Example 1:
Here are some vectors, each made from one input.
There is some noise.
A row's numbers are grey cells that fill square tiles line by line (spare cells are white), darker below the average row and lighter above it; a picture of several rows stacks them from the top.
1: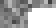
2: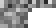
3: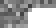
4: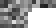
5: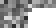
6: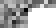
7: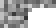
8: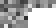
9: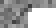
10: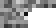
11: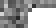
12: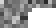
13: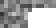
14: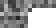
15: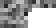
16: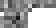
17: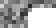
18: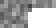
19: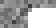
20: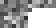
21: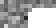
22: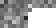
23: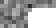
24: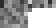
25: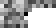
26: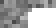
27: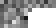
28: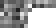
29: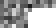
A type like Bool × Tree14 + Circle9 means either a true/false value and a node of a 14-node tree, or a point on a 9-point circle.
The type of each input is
Label4.
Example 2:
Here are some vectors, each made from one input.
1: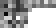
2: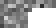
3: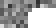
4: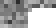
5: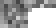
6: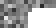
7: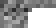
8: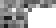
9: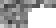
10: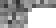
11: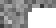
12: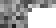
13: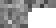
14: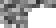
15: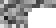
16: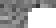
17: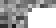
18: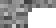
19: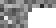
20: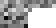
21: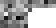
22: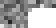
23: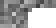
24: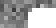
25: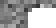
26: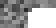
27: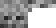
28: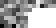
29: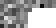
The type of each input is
Line4.
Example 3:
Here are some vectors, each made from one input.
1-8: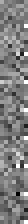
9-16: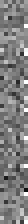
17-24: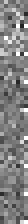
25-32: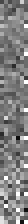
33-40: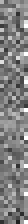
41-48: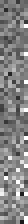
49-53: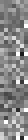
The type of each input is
Line10.
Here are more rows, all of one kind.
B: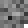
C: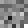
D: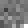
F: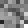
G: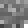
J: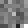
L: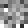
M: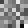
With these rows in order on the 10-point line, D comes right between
F and J.
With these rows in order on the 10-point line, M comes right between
C and L.
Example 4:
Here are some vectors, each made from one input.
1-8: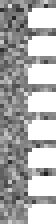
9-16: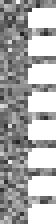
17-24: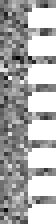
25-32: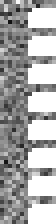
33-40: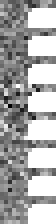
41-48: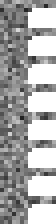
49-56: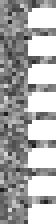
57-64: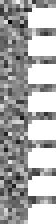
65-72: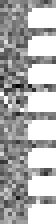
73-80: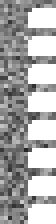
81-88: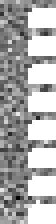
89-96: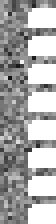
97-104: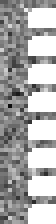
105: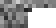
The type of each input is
Bool × Bool × Bool × Bool.
